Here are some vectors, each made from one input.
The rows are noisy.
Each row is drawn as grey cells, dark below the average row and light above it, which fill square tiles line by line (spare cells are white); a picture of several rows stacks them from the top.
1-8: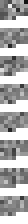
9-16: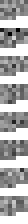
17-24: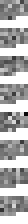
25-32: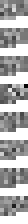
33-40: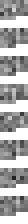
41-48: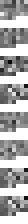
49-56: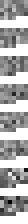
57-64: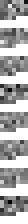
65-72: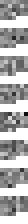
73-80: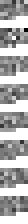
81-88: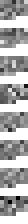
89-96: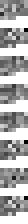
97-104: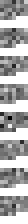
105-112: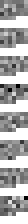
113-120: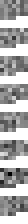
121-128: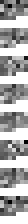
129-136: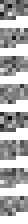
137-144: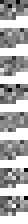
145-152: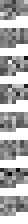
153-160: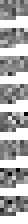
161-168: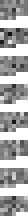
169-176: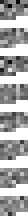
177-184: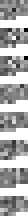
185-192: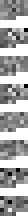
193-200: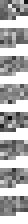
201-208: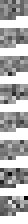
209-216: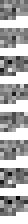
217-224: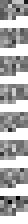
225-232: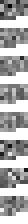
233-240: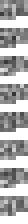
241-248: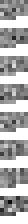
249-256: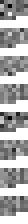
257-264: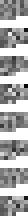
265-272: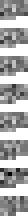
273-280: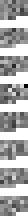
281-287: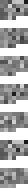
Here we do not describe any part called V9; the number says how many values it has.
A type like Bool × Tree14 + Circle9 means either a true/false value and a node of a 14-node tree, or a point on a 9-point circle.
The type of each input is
Bool × Line7 + Label5 × List2(V9).
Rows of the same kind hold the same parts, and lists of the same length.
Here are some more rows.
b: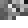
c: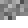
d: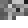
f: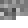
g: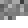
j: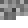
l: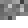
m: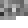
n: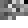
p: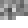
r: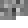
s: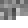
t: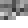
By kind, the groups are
b, d, n
c, j
f, g, l, m, p, r, s
t

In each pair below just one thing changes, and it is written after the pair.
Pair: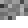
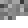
the value of V9 in item 1 of the list
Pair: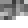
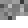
the label
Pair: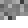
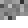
the value of V9 in item 2 of the list
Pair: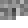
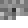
the value of V9 in item 1 of the list
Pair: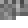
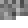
the value of V9 in item 1 of the list
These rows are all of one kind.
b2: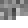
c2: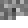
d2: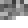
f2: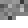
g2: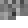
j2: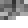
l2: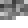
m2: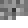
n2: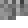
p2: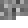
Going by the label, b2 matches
c2, m2 and p2.
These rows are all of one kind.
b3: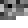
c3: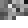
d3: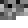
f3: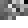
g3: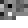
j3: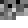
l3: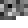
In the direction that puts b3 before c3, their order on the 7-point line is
j3, d3, b3, f3, l3, c3, g3.
